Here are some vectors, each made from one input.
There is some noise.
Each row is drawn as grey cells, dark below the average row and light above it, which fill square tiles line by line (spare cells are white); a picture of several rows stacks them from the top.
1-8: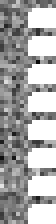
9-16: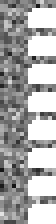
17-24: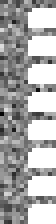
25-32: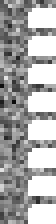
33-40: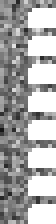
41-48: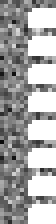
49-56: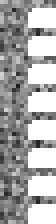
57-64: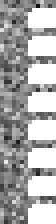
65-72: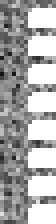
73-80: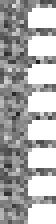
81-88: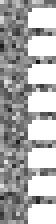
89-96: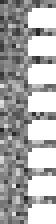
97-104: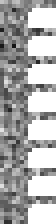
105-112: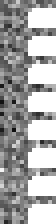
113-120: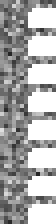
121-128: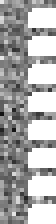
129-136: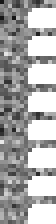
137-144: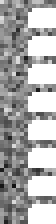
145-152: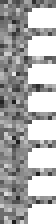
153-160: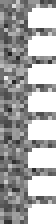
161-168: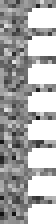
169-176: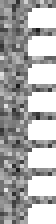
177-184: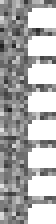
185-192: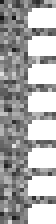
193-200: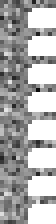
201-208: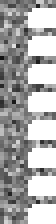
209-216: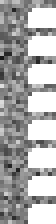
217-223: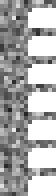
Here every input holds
a true/false value, together with either a point on a 13-point line, or a point on a 15-point line.
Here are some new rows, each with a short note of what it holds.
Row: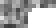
a point on a 13-point line and a true/false value
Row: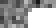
a point on a 15-point line and a true/false value
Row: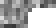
a point on a 13-point line and a true/false value
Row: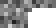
a point on a 15-point line and a true/false value
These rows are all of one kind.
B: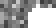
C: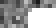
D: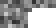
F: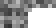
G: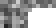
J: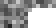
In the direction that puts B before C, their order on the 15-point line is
B, D, G, C, F, J.
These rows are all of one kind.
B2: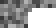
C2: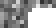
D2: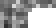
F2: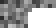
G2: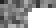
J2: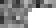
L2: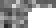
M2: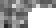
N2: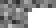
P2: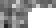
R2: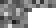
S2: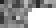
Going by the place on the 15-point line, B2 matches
D2, F2, M2 and P2.
